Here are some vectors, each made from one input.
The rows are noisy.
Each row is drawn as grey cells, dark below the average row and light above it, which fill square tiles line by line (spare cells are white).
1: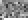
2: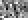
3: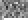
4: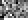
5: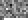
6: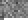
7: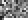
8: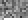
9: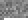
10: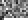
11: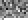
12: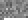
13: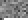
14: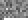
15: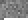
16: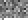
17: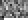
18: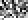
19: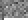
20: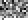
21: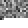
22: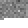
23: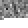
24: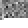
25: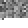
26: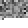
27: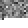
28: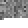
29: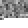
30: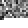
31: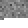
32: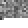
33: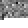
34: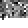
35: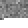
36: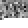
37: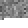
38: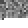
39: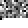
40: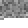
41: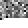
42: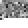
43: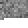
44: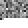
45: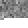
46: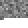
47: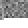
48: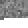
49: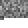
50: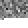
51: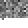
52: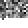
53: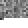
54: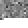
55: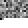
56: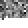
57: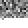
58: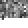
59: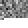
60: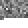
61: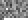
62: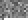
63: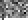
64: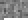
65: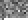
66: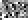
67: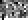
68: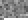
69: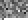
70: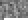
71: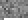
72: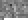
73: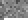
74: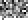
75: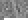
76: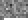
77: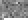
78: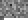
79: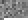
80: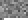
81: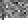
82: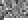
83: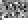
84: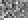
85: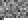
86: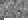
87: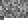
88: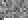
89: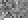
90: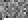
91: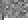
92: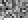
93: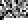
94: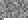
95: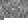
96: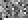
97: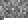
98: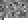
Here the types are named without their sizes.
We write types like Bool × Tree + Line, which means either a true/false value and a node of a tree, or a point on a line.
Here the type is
Bool × Line.
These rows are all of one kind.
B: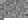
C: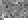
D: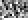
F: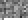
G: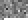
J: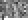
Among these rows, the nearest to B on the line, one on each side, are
D and J.
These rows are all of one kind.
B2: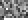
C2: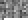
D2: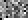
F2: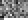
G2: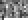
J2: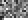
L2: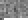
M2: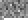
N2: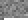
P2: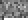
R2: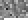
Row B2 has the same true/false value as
C2, G2 and M2.
